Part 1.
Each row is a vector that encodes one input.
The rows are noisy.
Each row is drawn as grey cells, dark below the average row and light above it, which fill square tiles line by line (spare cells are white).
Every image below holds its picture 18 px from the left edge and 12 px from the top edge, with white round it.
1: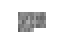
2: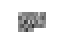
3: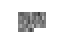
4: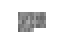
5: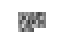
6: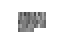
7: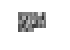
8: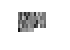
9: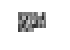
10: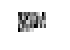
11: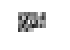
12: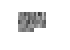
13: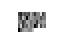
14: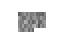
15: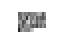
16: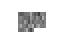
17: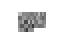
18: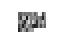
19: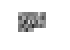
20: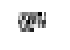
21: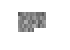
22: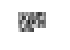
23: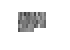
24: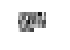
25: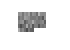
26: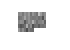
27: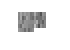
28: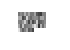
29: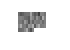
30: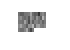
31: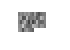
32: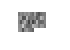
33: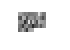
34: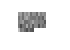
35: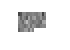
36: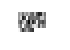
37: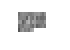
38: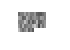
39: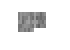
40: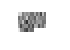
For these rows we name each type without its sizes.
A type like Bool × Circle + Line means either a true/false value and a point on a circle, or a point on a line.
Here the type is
Line.
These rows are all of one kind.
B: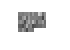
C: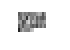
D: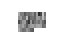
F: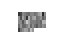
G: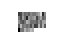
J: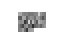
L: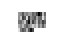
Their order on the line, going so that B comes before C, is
J, B, C, F, G, L, D.
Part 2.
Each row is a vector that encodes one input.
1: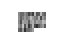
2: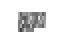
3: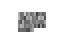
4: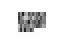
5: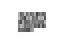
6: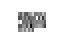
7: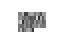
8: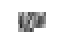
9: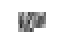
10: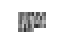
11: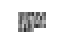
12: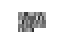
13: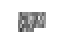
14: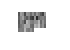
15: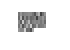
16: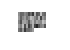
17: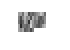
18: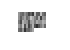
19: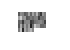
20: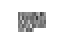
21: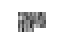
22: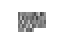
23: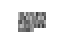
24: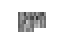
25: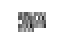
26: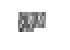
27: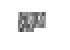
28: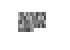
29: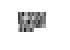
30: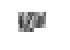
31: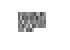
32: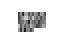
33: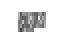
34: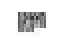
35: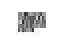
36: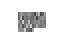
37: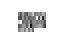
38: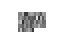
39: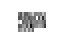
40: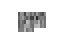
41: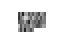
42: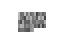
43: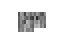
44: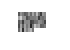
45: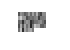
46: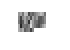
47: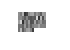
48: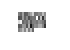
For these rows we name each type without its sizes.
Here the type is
Line.
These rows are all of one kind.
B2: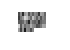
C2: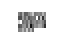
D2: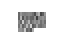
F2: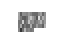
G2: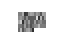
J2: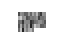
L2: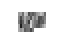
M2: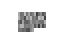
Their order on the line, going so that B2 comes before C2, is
L2, B2, M2, F2, D2, J2, G2, C2.
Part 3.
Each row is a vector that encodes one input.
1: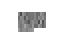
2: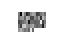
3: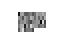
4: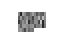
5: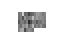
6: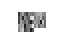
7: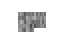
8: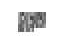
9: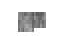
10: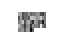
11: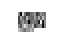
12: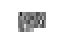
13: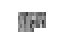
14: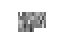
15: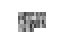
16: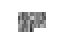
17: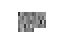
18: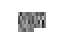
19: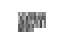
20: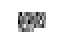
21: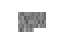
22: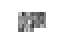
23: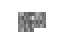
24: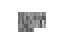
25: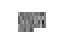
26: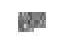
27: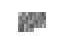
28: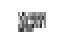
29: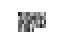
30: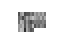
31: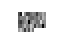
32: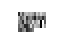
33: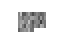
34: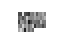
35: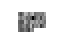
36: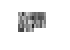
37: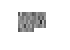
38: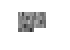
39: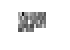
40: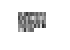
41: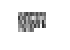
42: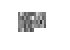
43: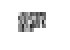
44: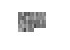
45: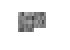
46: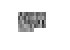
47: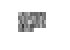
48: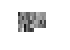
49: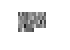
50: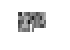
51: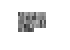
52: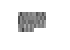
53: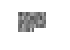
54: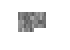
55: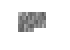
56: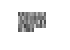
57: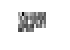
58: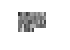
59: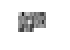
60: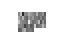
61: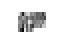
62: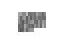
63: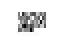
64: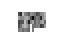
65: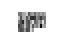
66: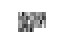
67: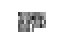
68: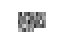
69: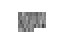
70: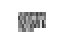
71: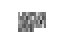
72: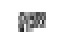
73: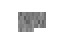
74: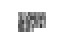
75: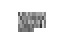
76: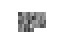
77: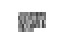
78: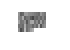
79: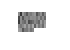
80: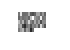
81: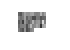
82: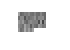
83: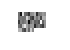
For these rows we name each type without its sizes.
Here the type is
Label.
